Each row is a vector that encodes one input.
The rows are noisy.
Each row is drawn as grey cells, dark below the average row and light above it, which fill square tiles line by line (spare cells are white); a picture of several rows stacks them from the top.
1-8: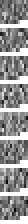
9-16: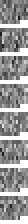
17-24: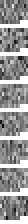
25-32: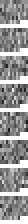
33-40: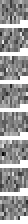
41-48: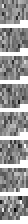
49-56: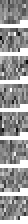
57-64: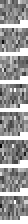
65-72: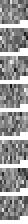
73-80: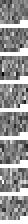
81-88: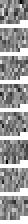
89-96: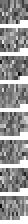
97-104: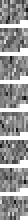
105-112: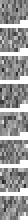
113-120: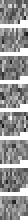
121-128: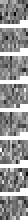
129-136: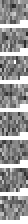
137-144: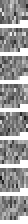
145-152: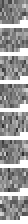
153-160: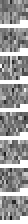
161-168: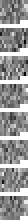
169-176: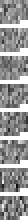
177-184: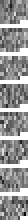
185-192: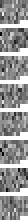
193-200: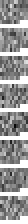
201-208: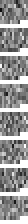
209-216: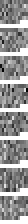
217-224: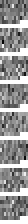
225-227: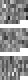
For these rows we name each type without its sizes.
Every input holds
a point on each of two lines, together with either a point on a line, or four true/false values.
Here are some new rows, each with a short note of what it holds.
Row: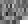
a point on each of three lines
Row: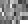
a point on each of three lines
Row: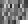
a point on each of three lines
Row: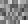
a point on each of two lines and four true/false values
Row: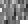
a point on each of three lines
